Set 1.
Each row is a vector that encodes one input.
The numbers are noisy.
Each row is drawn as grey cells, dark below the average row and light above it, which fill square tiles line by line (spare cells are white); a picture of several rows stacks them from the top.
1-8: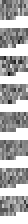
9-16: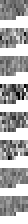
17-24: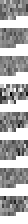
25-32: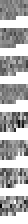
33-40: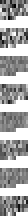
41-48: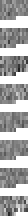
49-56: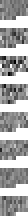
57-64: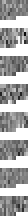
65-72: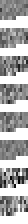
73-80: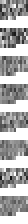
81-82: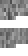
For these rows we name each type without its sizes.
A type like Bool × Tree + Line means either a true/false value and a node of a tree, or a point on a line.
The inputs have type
Circle.
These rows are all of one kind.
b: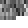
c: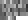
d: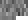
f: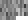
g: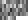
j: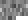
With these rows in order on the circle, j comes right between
c and g.
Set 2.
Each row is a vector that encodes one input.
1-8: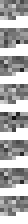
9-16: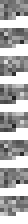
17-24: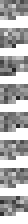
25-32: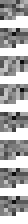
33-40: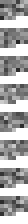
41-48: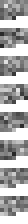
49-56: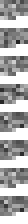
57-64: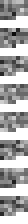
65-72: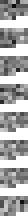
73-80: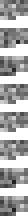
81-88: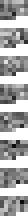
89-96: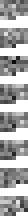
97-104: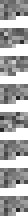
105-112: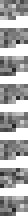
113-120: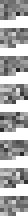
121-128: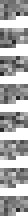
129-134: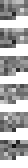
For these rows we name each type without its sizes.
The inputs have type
Label.
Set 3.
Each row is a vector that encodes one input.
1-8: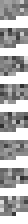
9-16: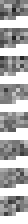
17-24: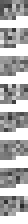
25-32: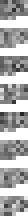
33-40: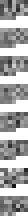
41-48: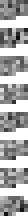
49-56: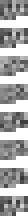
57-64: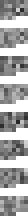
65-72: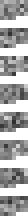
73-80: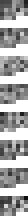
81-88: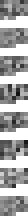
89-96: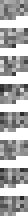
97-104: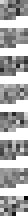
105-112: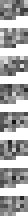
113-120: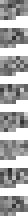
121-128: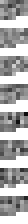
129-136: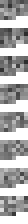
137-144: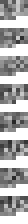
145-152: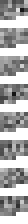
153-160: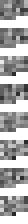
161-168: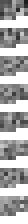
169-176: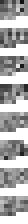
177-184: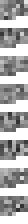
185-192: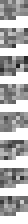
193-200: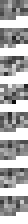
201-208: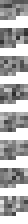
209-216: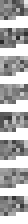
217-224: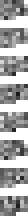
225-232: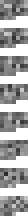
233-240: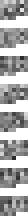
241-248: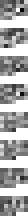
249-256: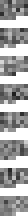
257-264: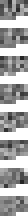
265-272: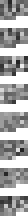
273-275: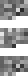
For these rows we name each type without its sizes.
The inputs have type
Tree.
